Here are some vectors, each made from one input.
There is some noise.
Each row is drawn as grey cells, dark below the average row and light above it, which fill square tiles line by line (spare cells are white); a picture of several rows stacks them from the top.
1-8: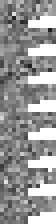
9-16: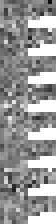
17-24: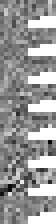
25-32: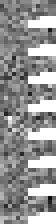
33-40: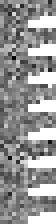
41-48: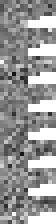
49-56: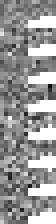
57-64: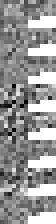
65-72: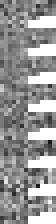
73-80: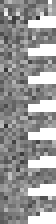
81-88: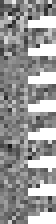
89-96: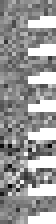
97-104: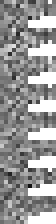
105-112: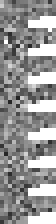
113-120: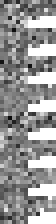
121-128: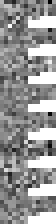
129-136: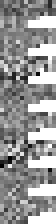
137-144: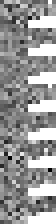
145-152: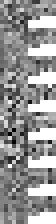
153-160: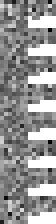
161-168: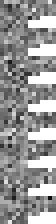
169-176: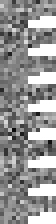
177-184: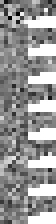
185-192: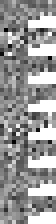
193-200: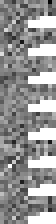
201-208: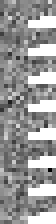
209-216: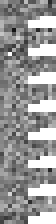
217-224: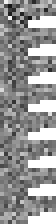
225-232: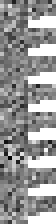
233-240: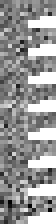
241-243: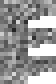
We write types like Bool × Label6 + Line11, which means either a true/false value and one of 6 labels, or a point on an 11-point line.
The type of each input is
Line8 × (Line9 + Tree10) + List2(Line7).
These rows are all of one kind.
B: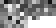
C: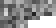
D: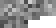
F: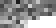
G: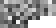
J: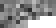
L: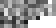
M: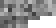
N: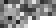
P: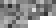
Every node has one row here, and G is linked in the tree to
L.
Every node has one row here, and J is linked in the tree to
B, L and N.
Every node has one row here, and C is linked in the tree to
B.
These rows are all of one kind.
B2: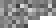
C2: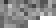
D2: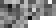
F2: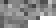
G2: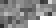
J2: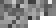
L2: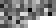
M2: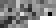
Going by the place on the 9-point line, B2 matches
J2 and M2.
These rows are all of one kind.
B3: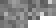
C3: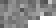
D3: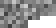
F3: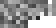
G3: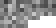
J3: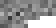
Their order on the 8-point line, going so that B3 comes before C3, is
B3, F3, G3, C3, J3, D3.
